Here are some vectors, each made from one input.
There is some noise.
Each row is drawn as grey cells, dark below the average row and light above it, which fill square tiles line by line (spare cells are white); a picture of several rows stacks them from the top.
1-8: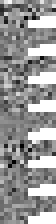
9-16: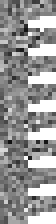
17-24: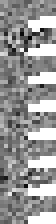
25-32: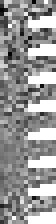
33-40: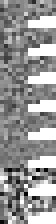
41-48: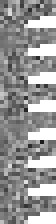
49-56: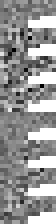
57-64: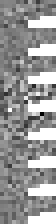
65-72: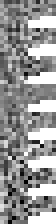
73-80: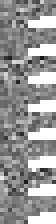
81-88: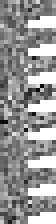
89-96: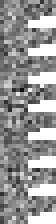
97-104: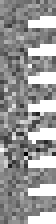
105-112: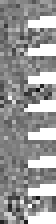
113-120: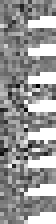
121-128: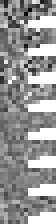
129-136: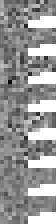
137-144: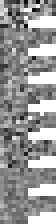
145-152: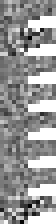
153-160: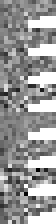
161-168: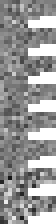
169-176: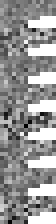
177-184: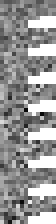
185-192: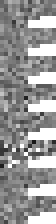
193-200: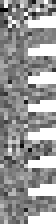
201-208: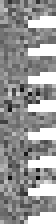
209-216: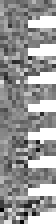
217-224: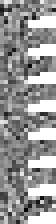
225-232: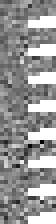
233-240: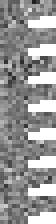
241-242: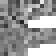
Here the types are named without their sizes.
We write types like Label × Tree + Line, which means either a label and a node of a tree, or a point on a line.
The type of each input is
List((Label + Line) × Line).
